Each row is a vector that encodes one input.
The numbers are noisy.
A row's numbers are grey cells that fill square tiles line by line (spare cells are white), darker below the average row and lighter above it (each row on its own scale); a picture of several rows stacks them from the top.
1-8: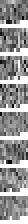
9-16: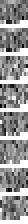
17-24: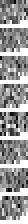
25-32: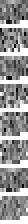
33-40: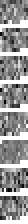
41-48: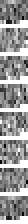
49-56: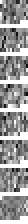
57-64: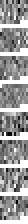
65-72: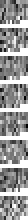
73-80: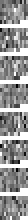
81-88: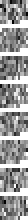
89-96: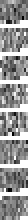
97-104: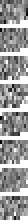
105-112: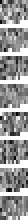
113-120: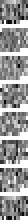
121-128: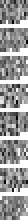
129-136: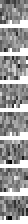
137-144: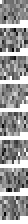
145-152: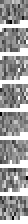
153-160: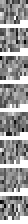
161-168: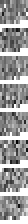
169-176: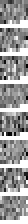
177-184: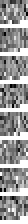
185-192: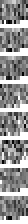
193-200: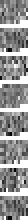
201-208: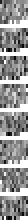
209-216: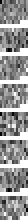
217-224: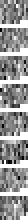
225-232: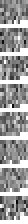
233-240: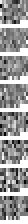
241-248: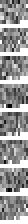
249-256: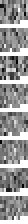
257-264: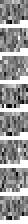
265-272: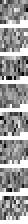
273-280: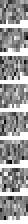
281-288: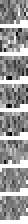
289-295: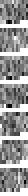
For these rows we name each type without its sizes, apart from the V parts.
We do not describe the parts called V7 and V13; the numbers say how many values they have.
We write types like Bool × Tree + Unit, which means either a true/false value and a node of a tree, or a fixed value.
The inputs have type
Bool × V7 × V13 + Label.
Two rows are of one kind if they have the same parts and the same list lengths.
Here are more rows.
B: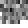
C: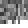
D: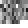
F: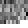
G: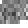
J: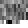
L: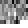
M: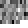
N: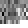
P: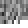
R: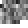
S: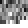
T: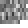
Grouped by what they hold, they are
B, C, D, F, G, L, M, N, P, R, S, T
J

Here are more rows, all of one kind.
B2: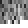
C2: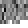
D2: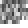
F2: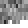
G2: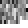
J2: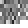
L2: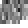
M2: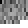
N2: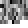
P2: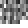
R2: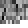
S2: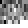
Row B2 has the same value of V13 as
J2, M2 and S2.
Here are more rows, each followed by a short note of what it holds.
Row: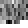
a label
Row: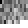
a true/false value, a value of V7 and a value of V13
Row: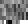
a label
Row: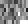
a true/false value, a value of V7 and a value of V13
